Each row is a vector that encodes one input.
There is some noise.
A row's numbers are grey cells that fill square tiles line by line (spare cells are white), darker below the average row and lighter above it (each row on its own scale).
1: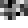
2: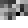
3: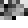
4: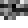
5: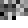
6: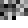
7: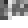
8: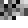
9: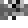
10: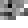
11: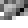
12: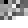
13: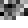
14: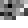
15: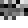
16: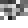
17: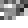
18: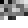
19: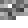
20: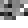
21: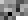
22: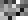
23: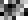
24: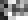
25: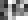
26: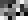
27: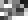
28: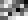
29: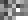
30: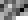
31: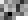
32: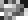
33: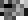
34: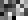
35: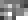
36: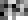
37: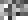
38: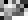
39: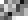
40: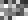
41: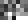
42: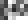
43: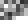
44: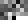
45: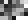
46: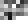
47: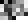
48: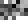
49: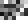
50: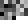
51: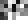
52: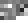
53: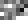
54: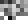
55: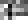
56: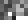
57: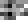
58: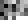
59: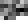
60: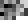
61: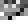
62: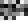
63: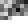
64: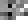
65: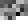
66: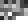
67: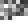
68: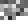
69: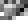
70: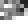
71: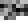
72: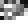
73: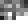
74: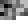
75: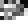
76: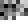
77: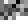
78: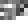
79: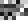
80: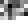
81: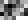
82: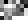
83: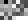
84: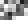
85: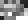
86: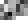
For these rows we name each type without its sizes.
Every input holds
a label and a true/false value.
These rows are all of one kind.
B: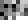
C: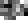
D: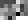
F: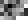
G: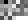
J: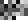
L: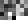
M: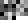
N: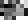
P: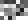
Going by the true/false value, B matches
J and M.
